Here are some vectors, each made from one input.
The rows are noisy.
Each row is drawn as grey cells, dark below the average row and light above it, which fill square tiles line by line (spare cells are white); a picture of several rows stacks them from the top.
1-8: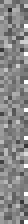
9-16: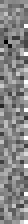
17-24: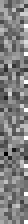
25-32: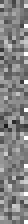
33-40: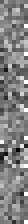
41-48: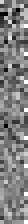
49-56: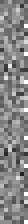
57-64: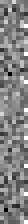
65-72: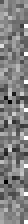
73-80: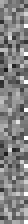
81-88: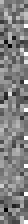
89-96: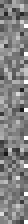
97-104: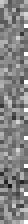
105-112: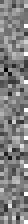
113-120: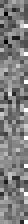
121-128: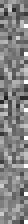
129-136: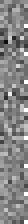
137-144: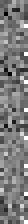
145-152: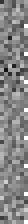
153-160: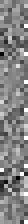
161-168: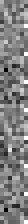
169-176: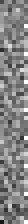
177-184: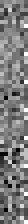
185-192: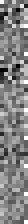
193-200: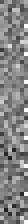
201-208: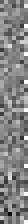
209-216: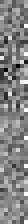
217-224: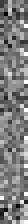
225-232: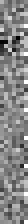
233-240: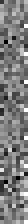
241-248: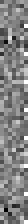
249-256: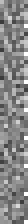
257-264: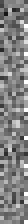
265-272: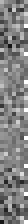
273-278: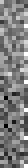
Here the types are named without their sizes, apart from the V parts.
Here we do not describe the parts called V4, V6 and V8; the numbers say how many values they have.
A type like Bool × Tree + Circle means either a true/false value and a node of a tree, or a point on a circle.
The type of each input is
(Label × Label × Label + Unit) × (Line × V6 × V8 + V4).
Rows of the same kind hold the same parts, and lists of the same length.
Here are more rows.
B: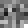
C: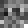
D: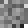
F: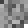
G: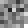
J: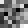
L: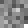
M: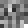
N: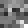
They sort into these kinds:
B, C, M, N
D, F, L
G
J

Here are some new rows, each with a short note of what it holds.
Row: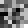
a value of V4
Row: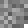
three labels, a point on a line, a value of V6 and a value of V8
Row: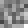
a point on a line, a value of V6 and a value of V8
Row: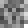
a point on a line, a value of V6 and a value of V8
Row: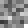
a point on a line, a value of V6 and a value of V8
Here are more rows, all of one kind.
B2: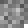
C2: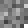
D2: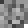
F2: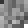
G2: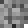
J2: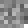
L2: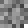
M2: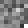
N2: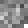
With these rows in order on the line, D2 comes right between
F2 and M2.
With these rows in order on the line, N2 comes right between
C2 and F2.
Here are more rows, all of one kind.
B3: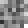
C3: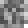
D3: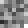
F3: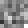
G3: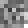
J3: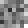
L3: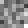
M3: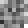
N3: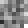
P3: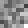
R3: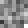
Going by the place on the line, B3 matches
J3 and R3.
